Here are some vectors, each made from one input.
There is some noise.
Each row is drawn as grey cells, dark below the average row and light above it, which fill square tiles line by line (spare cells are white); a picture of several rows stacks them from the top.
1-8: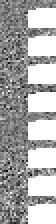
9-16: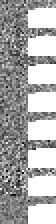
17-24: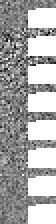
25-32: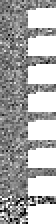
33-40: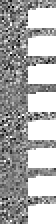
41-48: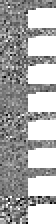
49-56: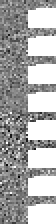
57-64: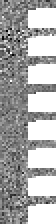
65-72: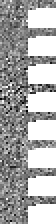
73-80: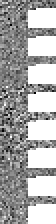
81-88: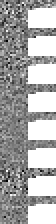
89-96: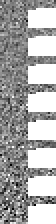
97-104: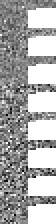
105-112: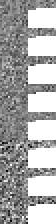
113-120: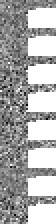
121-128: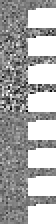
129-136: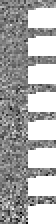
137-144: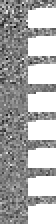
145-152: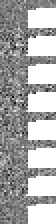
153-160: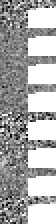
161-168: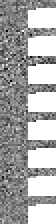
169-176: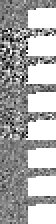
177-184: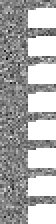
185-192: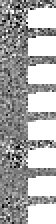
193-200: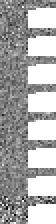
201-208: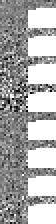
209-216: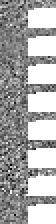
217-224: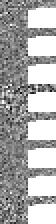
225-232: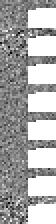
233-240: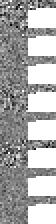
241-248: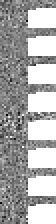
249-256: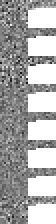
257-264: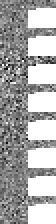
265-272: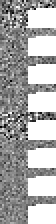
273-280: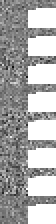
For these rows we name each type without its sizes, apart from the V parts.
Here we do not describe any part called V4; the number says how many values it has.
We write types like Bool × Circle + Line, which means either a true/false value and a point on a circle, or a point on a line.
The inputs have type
((Bool × Bool × Bool + Unit) × Label + V4) × (Circle + Line).
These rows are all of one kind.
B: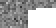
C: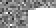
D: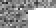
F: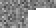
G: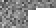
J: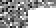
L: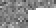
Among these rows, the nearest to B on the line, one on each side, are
D and L.
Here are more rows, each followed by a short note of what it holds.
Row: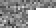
a point on a circle and a value of V4
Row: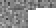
a label and a point on a line
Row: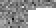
a point on a line and a value of V4
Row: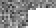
a label and a point on a line
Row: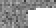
a label, a point on a line and three true/false values
